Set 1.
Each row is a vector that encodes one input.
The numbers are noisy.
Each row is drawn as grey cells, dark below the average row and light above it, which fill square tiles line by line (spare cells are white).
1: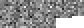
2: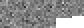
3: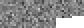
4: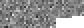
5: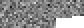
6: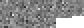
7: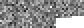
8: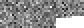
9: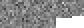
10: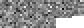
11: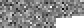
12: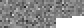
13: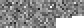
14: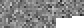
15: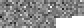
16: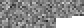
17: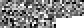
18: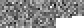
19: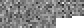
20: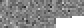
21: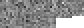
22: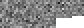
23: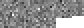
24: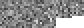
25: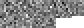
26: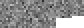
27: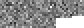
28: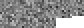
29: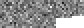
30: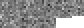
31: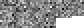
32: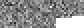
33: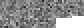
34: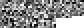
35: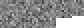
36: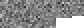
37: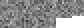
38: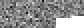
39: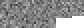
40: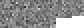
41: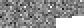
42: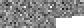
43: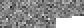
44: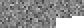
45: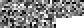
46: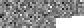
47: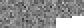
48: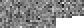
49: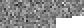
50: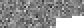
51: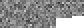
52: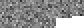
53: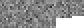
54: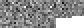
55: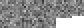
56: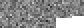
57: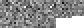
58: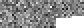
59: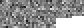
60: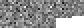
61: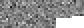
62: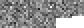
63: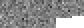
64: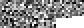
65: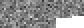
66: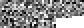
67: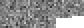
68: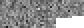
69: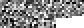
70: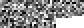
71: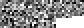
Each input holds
a list of up to two points on a 7-point line.
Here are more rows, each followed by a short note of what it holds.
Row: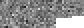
a list of two items
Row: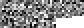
the empty list
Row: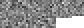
a list of two items
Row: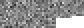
a list of two items
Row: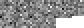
a list of one item
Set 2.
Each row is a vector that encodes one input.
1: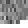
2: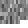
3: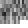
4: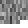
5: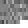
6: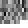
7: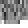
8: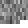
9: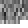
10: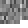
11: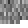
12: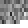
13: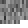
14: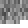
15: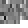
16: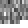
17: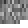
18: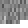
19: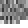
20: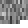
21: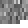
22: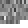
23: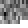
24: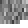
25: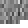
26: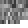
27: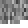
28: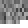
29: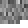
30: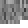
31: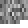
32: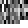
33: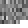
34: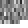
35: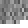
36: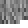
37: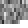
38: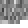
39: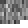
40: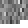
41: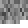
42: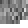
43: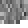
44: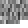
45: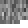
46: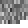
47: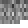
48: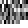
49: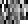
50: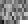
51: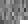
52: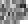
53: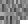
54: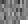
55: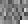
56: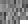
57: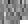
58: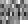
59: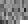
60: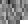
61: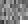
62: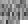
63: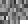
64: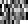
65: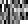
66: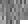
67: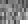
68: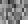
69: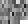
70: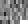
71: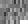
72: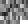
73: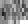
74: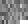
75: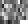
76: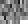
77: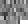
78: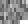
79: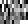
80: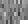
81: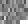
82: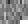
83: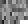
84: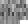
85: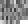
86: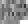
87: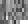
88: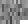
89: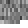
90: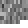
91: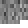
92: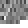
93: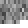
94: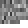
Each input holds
either a point on a 9-point circle and a true/false value, or a fixed value.
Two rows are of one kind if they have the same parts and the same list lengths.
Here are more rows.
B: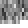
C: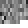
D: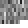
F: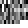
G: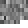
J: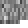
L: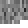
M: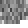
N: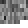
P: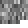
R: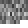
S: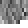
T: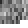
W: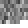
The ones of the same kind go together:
B, C, D, G, J, L, M, N, P, R, S, T, W
F

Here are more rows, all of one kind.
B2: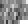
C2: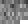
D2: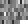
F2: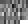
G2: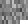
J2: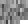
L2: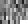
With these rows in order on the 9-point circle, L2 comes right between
C2 and D2.
